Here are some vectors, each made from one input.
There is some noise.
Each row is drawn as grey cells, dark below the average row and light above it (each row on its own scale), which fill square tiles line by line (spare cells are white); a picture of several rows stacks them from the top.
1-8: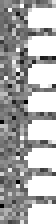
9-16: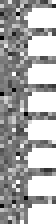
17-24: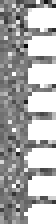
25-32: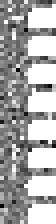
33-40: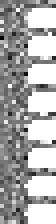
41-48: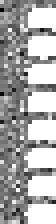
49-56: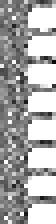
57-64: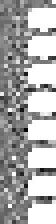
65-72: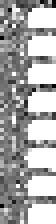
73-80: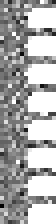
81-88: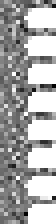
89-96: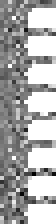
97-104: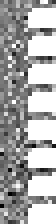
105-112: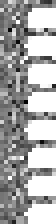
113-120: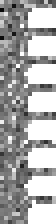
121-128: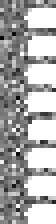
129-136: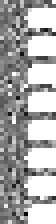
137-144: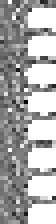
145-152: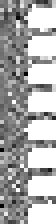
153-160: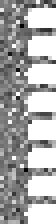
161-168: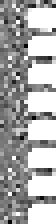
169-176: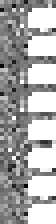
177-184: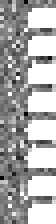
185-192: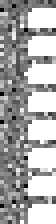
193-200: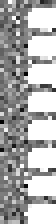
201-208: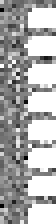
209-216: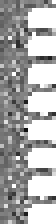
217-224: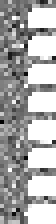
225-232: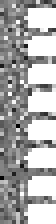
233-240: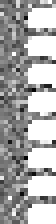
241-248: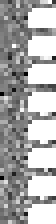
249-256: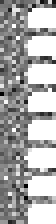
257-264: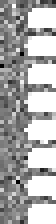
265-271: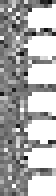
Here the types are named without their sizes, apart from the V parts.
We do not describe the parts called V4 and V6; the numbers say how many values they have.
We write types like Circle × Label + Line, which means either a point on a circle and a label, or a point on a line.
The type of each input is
Circle × (Circle + Unit) × V4 + Line + V6.
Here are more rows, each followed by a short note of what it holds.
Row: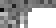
a value of V6
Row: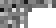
a value of V6
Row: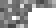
a point on each of two circles and a value of V4
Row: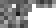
a point on each of two circles and a value of V4
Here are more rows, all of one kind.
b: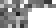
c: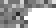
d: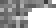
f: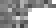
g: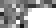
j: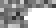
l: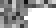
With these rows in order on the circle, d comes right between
f and l.
